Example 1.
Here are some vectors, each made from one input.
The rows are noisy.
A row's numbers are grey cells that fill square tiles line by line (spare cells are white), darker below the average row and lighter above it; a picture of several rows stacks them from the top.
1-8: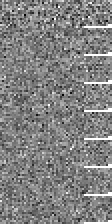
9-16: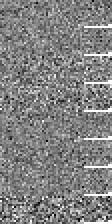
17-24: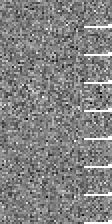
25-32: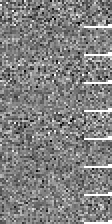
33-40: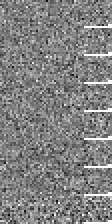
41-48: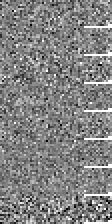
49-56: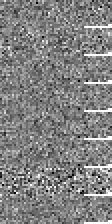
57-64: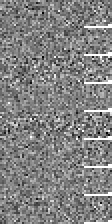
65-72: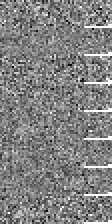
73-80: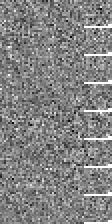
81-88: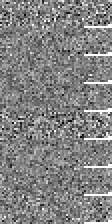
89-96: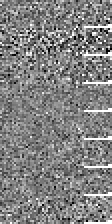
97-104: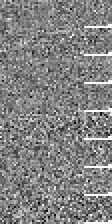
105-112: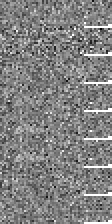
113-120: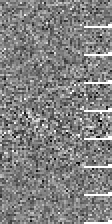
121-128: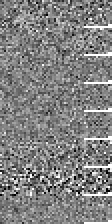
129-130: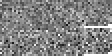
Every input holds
one of 4 labels, together with either a fixed value, or four true/false values.
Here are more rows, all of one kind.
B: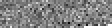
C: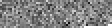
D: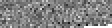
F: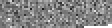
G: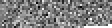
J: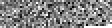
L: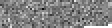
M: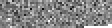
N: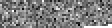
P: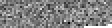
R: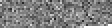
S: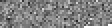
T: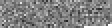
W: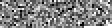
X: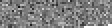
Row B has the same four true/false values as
D, F, L and M.
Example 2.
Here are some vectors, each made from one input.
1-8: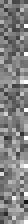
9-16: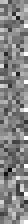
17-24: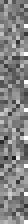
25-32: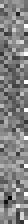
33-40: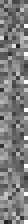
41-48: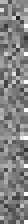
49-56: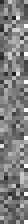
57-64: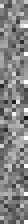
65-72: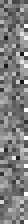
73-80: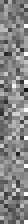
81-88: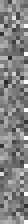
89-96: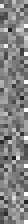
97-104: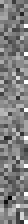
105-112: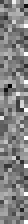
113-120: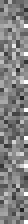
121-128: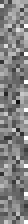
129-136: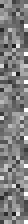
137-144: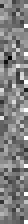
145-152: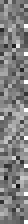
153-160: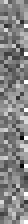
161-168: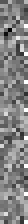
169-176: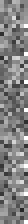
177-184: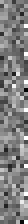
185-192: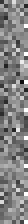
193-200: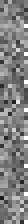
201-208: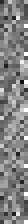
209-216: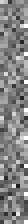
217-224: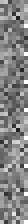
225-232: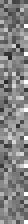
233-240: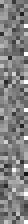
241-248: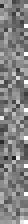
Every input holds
a list of up to two points on a 7-point line.
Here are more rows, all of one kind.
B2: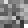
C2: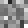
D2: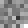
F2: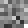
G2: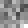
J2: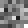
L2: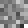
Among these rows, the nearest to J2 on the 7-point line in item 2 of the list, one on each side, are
F2 and G2.
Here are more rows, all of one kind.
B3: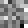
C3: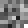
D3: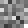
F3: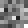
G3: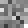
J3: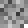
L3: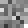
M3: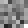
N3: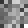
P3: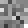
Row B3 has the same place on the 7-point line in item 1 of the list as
D3, G3, L3 and P3.
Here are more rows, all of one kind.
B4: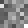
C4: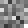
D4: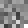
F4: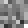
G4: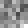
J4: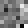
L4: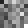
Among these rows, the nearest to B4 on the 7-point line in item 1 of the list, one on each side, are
G4 and L4.
